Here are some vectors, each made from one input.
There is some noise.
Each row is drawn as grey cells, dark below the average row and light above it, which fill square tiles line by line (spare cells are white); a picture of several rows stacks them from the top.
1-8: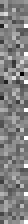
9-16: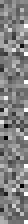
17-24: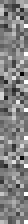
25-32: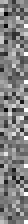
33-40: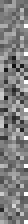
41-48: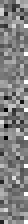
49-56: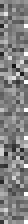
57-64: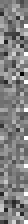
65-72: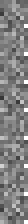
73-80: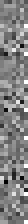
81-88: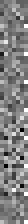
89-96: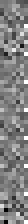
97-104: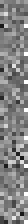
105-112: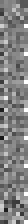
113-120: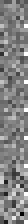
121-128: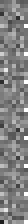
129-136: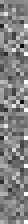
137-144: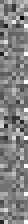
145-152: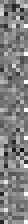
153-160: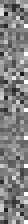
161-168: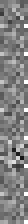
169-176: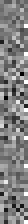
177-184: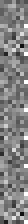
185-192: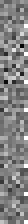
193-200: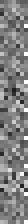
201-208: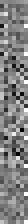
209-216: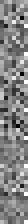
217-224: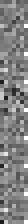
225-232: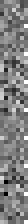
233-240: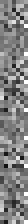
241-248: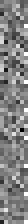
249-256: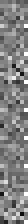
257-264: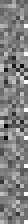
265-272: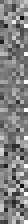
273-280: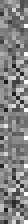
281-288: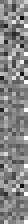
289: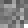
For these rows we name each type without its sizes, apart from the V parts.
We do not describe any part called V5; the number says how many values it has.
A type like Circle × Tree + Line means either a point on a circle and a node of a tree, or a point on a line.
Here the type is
Bool × V5 + Line.
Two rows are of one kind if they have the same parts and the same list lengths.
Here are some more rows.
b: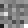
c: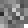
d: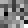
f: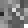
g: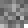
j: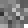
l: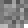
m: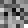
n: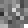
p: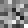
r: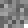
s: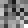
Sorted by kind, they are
b, c, f, g, j, l, n, r
d, m, p, s

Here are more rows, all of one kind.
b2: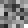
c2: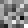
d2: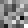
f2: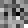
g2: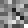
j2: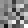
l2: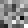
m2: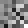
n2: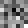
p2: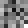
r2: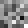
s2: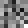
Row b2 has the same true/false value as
f2, n2, p2 and s2.
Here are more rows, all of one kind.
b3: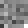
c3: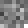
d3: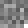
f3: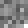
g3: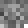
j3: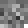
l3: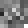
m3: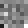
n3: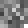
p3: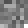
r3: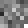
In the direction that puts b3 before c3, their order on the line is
m3, b3, f3, d3, p3, c3, g3, j3, r3, l3, n3.
